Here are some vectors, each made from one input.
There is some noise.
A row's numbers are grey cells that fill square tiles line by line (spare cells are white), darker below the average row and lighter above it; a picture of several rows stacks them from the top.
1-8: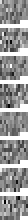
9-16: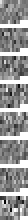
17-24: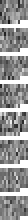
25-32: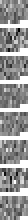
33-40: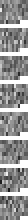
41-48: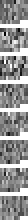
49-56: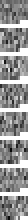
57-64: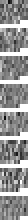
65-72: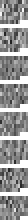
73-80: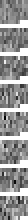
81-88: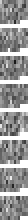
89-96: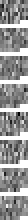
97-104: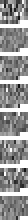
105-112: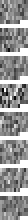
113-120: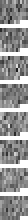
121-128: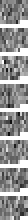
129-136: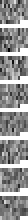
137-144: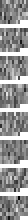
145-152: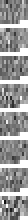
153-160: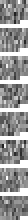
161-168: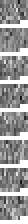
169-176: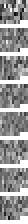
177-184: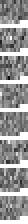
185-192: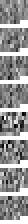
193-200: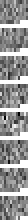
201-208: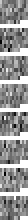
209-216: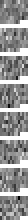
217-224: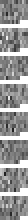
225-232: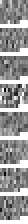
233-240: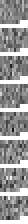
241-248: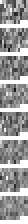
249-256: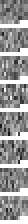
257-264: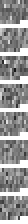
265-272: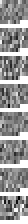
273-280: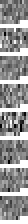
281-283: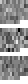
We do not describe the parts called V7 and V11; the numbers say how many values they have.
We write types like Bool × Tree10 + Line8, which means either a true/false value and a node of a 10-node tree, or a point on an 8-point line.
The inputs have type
Bool × Circle9 × V11 + (Line8 + V7) × V7.
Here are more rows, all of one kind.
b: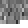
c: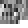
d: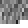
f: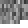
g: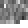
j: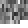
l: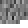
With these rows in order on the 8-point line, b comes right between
c and d.
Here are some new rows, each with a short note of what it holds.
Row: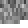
a point on an 8-point line and a value of V7
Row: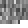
a point on a 9-point circle, a true/false value and a value of V11
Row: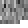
a point on a 9-point circle, a true/false value and a value of V11
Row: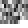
two values of V7
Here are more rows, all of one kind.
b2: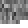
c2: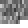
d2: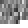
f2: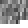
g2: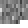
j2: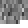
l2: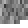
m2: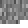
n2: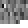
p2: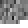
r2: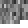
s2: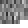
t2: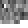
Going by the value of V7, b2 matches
j2, n2 and t2.
